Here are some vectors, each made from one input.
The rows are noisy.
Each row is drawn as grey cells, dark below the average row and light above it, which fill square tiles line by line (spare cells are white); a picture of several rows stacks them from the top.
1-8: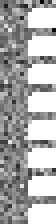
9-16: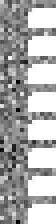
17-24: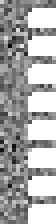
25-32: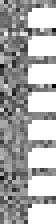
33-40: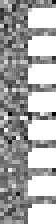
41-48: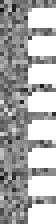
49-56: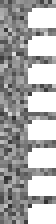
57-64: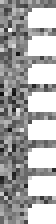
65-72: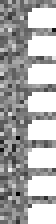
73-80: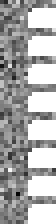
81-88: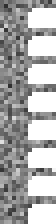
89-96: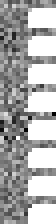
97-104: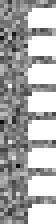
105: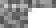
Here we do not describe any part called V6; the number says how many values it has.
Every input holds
a value of V6, together with either a point on a 5-point line, or a node of a 7-node tree.
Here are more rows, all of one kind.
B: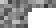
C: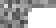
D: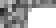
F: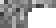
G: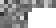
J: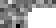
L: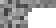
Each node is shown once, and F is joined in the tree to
B and L.
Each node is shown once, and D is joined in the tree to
G and L.
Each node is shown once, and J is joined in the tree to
C.
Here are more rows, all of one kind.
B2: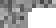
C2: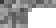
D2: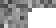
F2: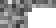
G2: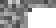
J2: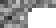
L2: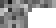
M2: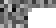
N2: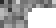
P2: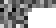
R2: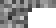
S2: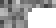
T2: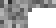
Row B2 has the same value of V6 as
L2, N2, S2 and T2.
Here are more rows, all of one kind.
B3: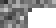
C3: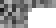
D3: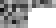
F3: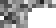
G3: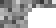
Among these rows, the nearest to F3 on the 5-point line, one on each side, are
C3 and G3.
